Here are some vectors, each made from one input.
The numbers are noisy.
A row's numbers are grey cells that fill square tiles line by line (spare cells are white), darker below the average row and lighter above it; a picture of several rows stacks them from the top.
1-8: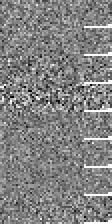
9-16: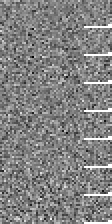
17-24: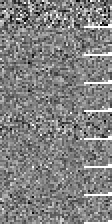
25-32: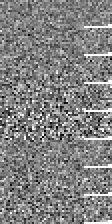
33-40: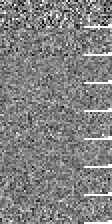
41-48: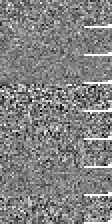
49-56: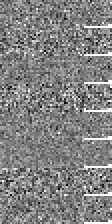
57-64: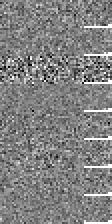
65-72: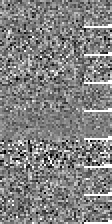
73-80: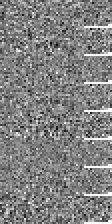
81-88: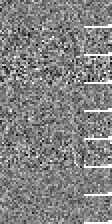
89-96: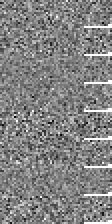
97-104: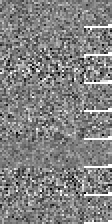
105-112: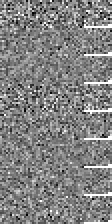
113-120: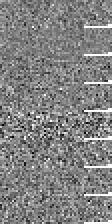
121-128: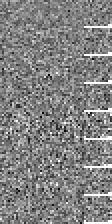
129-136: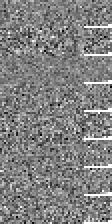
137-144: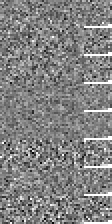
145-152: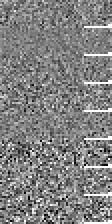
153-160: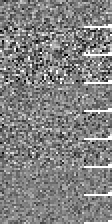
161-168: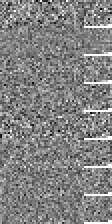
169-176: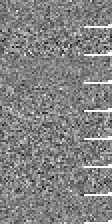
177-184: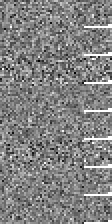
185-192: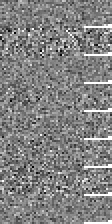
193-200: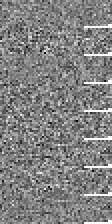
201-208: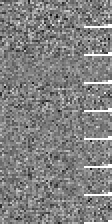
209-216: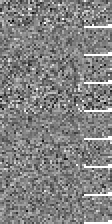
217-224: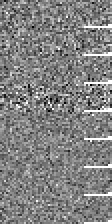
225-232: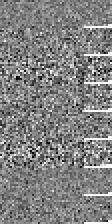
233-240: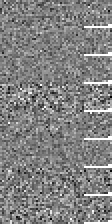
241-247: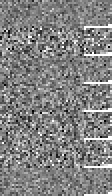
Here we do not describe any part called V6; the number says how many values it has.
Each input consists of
either one of 10 labels and a value of V6, or three true/false values, or a list of up to three points on a 5-point line.
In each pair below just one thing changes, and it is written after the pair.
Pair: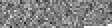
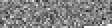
the label
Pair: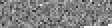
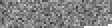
the value of V6
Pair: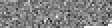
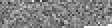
the label
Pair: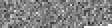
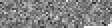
the value of V6
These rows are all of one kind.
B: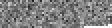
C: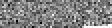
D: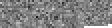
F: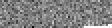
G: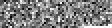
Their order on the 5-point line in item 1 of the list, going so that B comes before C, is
F, B, G, C, D.
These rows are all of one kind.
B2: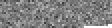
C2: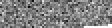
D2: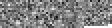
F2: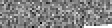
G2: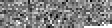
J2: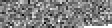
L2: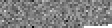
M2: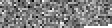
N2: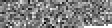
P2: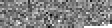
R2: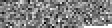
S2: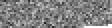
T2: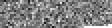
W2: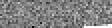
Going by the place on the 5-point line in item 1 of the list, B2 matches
D2, F2 and S2.
